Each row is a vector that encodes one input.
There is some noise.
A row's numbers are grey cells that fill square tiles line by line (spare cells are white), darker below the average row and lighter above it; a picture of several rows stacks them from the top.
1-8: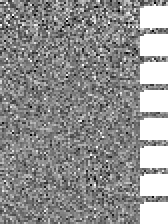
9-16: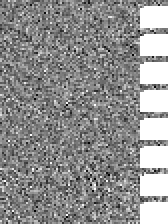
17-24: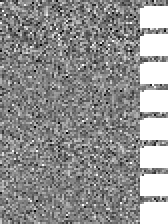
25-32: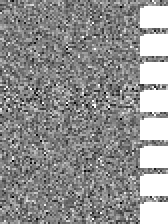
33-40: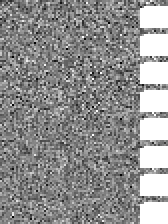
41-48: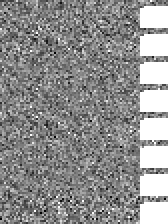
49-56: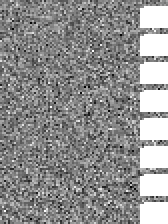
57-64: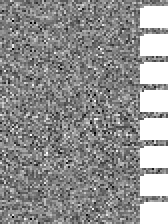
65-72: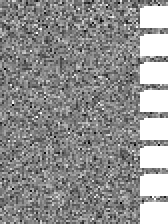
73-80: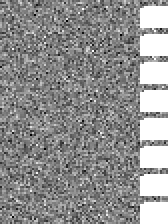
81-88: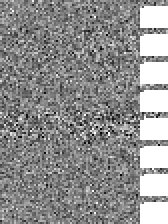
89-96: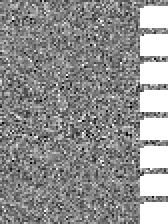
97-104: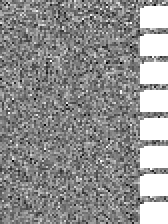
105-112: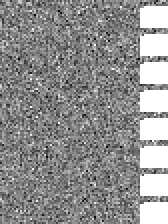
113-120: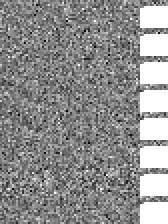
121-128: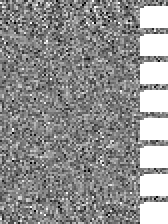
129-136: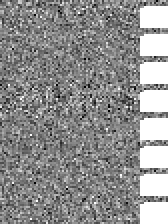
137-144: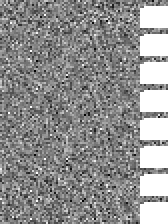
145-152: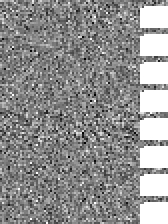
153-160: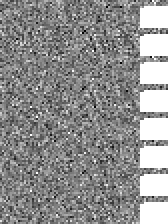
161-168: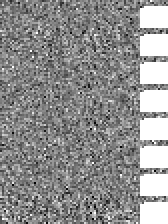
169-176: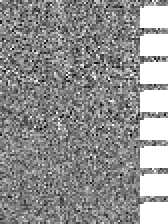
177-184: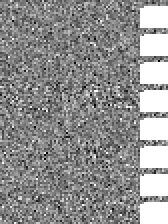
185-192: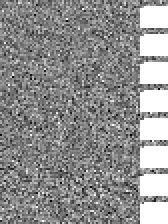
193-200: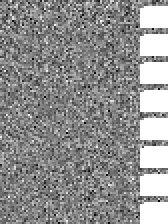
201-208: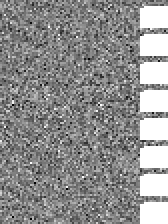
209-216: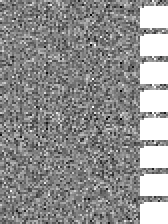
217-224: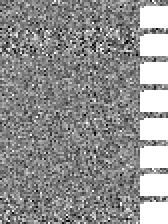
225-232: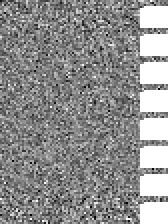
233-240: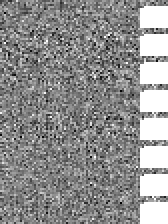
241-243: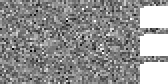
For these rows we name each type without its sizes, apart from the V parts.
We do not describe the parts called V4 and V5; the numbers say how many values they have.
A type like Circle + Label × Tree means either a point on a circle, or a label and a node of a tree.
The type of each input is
Circle × Label × (Line + V5) × V4.
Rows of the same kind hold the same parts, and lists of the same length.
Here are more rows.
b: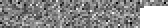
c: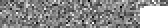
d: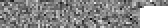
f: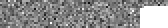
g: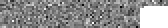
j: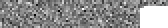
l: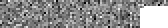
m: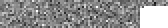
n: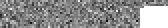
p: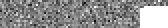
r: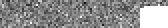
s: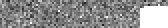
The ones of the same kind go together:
b, c, d, j, l, m, n, p
f, g, r, s

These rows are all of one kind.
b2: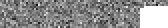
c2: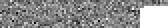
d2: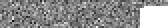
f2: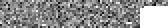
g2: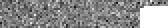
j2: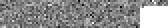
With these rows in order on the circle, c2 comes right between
f2 and g2.
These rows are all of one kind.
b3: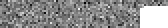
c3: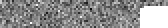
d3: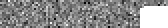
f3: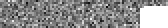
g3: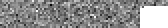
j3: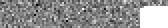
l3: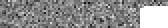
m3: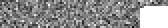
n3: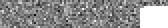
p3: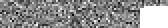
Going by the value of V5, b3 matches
g3 and n3.
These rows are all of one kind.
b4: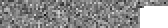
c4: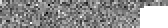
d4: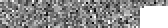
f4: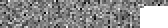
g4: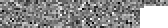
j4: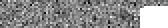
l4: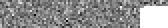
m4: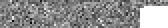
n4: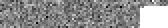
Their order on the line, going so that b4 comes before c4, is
g4, b4, l4, f4, m4, j4, c4, d4, n4.
